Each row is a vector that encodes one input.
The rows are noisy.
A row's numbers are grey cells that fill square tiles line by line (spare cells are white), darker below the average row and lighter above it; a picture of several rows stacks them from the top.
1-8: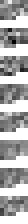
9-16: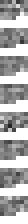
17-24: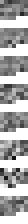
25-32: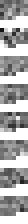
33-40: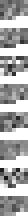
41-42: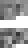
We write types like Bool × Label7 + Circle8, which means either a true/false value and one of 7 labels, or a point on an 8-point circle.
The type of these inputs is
List2(Line4).
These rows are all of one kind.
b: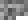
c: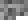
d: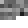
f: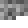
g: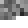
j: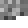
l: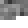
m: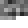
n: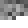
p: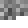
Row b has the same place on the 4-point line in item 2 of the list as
c, g, j and p.
